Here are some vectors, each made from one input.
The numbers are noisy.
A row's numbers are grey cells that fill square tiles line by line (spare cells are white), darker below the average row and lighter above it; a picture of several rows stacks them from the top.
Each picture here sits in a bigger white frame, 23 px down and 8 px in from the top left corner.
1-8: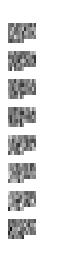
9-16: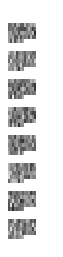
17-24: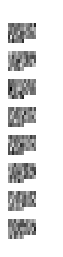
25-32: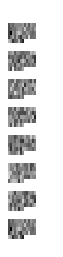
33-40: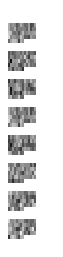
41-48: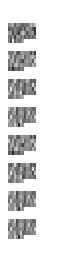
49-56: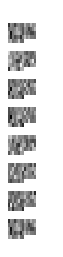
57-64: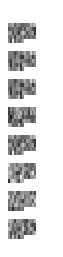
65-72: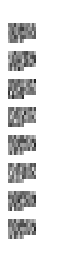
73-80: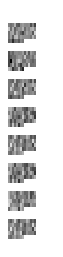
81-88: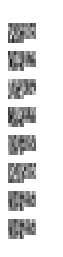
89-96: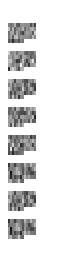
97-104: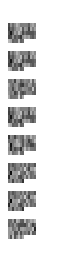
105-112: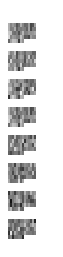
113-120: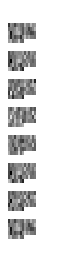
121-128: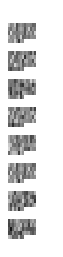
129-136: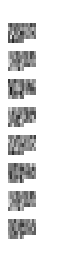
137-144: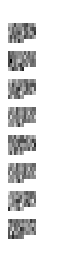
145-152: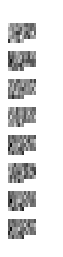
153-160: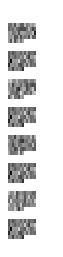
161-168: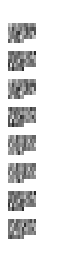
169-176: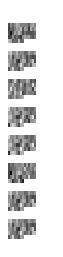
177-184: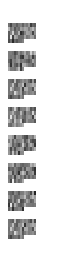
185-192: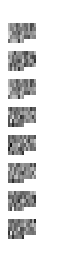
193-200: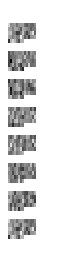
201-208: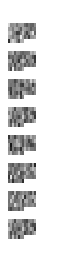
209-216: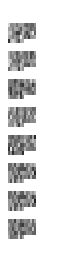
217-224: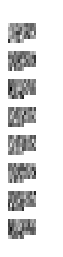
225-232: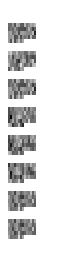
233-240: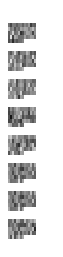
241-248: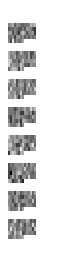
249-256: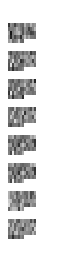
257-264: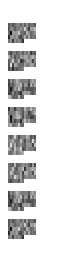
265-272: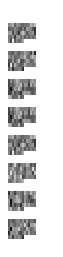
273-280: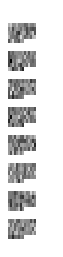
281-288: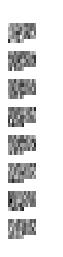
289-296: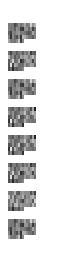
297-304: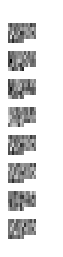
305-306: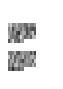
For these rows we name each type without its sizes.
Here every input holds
a point on a circle.
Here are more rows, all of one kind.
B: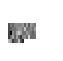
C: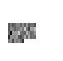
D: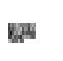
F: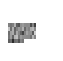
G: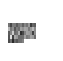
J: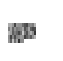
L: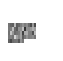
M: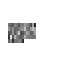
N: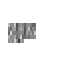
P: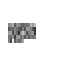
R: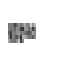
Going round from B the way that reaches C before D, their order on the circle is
B, C, M, G, F, L, N, J, P, R, D.
